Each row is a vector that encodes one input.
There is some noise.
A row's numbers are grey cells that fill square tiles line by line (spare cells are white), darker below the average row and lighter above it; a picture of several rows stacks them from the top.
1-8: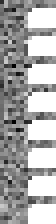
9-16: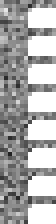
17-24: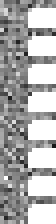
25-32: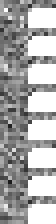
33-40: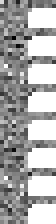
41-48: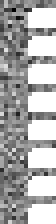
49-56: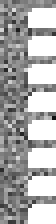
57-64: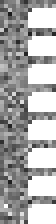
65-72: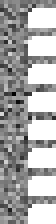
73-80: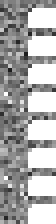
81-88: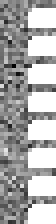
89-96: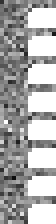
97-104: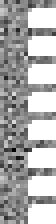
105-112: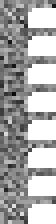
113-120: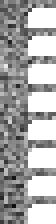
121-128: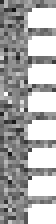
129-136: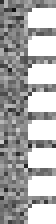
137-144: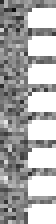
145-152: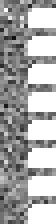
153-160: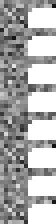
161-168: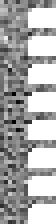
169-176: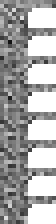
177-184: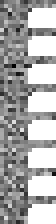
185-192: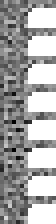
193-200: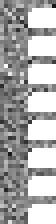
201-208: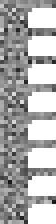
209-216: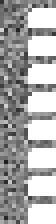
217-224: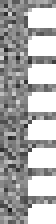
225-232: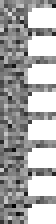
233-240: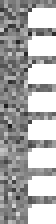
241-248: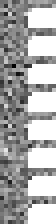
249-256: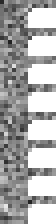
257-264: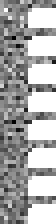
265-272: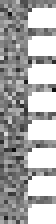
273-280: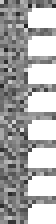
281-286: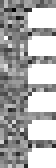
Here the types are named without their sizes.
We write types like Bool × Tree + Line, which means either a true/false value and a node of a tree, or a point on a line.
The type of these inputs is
Line + Tree.
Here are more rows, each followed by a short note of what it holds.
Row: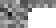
a point on a line
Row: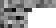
a point on a line
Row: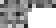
a node of a tree
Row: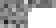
a node of a tree
